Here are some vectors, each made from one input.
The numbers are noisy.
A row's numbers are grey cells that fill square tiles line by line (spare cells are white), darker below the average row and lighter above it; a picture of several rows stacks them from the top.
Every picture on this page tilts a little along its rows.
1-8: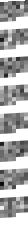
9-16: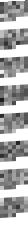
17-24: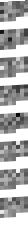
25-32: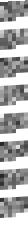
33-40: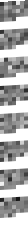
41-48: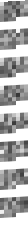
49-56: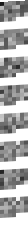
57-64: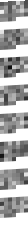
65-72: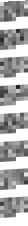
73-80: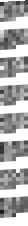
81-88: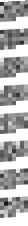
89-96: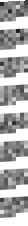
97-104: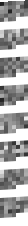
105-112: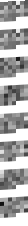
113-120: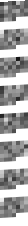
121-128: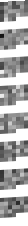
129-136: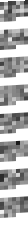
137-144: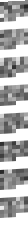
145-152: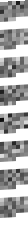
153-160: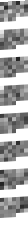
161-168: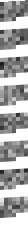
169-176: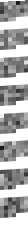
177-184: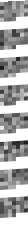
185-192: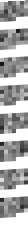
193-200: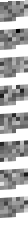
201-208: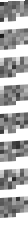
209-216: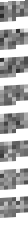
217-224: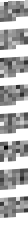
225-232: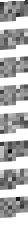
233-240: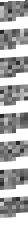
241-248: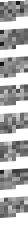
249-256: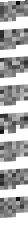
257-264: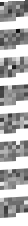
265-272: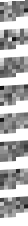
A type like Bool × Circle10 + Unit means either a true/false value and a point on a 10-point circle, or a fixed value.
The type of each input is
(Bool × Bool × Bool × Label12 + Unit) × Circle6 + Line14.
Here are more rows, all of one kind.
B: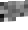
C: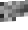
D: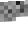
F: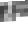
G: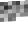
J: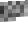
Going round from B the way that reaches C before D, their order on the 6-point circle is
B, C, F, J, D, G.
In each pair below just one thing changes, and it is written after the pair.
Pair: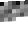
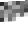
one of the three true/false values
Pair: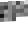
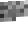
one of the three true/false values
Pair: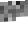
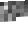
the place on the 6-point circle
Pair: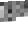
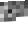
the place on the 6-point circle
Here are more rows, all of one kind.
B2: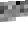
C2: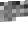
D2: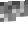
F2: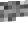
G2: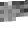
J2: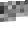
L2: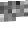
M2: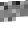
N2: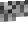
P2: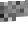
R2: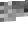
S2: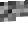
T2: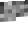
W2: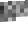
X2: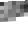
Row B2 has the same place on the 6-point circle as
J2, N2, P2 and W2.
